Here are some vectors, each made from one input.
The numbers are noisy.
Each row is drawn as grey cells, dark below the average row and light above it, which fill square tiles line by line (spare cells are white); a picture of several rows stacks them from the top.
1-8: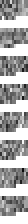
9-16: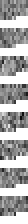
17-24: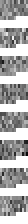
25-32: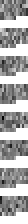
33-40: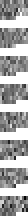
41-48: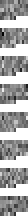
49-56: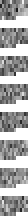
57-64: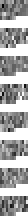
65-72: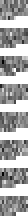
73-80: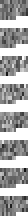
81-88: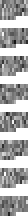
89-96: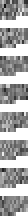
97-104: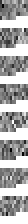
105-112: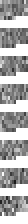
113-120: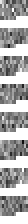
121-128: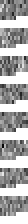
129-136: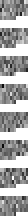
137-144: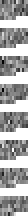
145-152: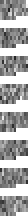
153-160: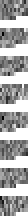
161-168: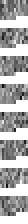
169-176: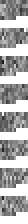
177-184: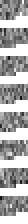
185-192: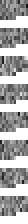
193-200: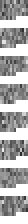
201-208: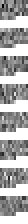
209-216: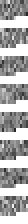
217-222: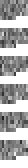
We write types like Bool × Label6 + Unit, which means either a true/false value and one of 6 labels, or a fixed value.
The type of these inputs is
Bool × Bool × Bool × Bool × Line11 + Line6.
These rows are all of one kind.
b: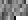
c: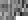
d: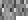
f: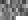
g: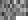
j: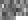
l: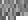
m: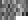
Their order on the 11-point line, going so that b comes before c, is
m, g, l, j, b, f, d, c.
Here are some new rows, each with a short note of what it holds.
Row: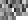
a point on a 6-point line
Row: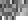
a point on a 6-point line
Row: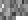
a point on an 11-point line and four true/false values
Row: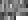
a point on an 11-point line and four true/false values
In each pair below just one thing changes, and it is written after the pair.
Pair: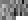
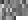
the place on the 11-point line
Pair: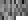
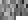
the place on the 11-point line
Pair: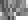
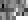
one of the four true/false values
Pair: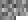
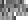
the place on the 11-point line
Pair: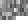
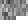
the place on the 11-point line
